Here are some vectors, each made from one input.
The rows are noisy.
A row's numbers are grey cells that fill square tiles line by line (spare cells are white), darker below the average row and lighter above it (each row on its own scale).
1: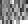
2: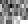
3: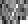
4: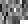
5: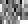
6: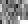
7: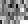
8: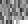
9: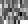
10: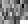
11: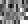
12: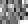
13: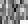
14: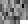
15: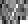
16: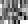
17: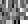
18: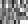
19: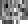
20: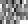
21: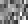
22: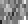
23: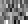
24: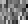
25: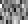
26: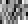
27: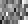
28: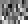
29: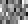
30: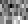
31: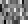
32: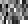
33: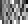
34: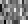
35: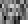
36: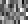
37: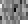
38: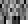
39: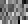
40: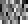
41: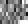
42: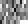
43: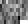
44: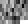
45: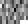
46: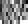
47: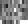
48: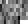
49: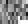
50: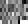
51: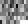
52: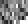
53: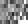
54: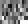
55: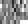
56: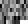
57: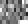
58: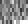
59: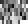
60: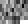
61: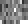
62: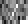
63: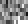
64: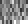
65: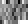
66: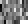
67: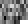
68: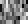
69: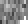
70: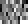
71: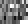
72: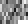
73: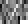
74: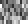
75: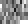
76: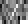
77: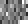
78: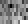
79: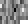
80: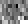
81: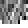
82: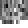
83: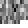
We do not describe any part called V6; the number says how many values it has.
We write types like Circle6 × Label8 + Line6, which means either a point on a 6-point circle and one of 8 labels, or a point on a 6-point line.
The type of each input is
(Bool × Circle5 + Unit) × V6.
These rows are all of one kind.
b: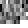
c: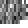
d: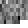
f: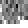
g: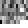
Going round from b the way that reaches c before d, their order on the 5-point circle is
b, c, d, g, f.
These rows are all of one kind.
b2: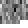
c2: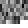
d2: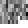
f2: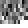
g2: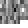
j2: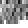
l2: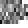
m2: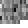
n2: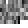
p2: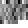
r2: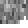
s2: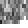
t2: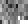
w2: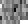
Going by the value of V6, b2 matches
g2, m2, n2 and w2.
